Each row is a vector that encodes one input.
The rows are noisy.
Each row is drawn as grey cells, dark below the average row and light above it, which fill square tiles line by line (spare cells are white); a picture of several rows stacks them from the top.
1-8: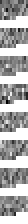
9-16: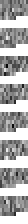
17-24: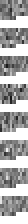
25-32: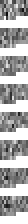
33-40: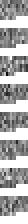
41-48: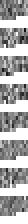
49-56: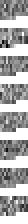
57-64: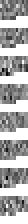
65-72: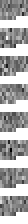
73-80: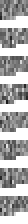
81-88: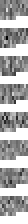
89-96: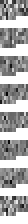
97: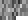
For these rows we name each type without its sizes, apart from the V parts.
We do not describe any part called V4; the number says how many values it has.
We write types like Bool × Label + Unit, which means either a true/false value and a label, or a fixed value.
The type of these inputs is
Bool × Circle × List(V4) + Line.
